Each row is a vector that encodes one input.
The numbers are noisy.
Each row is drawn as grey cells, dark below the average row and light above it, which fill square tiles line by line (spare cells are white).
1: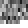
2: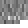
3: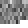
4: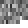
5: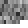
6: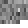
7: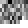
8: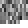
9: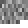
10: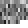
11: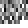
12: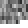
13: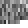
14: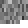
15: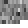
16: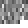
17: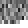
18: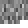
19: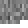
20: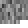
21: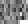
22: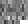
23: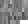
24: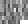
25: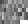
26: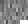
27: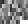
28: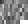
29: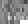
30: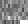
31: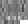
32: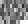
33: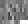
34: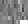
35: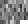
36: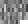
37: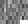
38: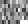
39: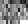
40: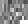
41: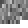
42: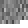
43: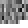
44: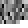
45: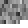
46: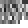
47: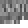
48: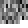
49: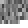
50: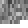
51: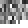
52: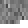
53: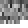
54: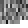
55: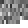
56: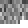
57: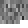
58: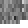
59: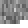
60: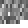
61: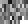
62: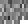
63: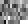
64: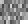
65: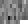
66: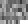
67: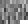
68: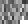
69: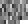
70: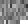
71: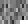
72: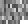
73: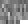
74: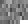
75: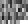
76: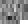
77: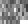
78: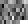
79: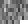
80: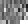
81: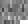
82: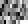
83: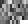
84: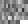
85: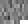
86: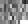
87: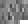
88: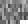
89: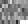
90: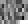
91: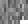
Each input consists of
a point on a 4-point line, together with either a point on a 4-point line, or a point on a 6-point line.
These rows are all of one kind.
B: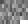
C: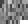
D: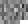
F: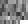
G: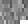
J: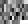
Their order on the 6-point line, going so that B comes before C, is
B, C, F, G, D, J.
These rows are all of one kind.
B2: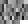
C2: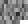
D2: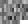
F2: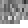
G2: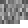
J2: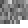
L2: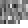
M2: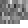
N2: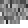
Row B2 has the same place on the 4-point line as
C2 and N2.
